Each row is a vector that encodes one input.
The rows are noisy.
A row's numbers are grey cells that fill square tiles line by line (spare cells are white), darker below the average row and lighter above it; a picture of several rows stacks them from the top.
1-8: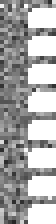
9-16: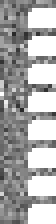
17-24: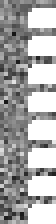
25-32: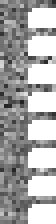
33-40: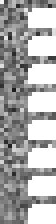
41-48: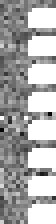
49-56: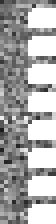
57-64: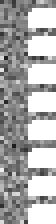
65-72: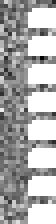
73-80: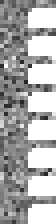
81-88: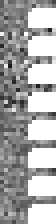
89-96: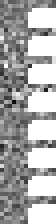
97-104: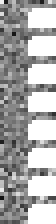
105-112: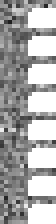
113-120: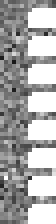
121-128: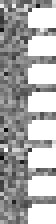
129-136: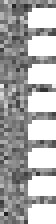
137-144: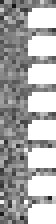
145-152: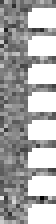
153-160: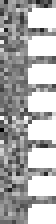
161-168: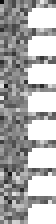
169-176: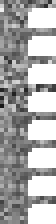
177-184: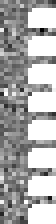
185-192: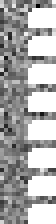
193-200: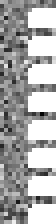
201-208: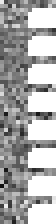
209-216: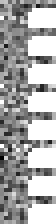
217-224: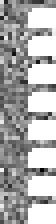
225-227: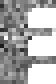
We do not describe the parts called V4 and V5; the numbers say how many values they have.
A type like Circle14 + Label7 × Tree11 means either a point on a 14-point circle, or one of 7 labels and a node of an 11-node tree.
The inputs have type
Bool × (Tree7 + V5) + Tree9 + V4.
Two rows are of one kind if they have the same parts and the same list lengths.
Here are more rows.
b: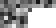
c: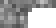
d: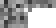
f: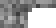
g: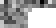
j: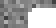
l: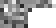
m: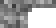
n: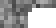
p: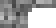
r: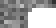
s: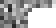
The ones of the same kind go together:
b, d, g
c, f, j, n, p, r
l, s
m

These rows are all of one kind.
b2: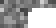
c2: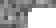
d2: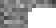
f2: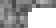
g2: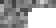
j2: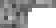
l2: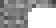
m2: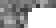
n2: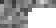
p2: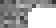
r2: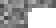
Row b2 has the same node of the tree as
l2 and r2.
